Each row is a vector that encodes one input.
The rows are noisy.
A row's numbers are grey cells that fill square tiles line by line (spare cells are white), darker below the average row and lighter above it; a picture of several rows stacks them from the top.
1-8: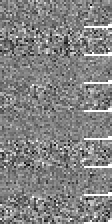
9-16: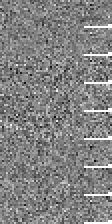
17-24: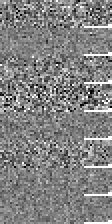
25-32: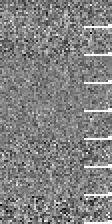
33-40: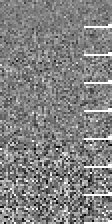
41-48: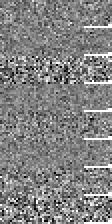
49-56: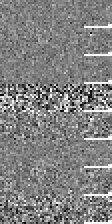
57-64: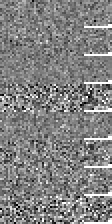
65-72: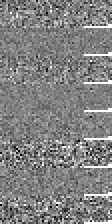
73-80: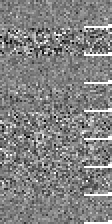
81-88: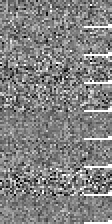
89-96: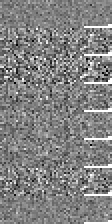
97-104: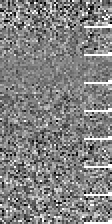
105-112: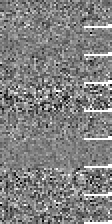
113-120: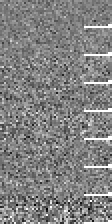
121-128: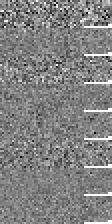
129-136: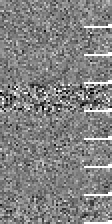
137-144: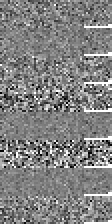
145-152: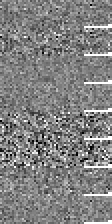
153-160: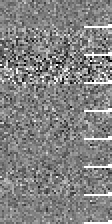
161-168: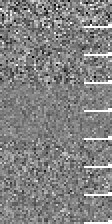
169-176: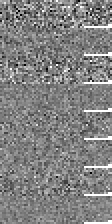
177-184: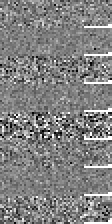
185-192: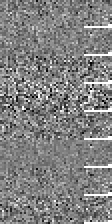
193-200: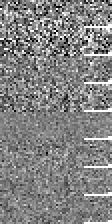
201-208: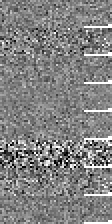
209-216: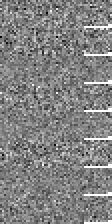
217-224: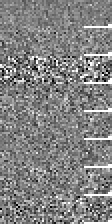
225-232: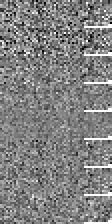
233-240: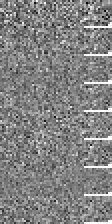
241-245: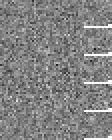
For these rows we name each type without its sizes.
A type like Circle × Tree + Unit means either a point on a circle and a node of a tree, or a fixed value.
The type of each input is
List(Circle).
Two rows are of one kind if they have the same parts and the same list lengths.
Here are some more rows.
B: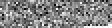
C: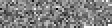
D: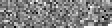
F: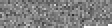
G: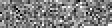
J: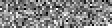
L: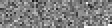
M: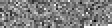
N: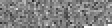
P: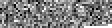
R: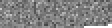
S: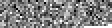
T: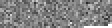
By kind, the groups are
B, C, J, L, N
D, F, M, R, T
G, P, S

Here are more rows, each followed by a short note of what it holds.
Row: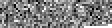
the empty list
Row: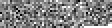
the empty list
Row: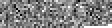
the empty list
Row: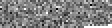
a list of one item
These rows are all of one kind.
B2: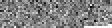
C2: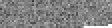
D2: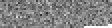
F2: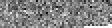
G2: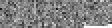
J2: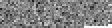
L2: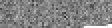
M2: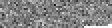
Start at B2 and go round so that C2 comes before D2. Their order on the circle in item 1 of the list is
B2, J2, C2, G2, L2, D2, F2, M2.
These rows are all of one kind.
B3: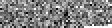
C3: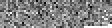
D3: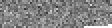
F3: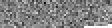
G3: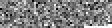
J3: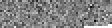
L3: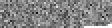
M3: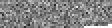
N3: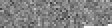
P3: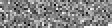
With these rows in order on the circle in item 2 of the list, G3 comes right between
D3 and L3.
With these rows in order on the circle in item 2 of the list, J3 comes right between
F3 and M3.
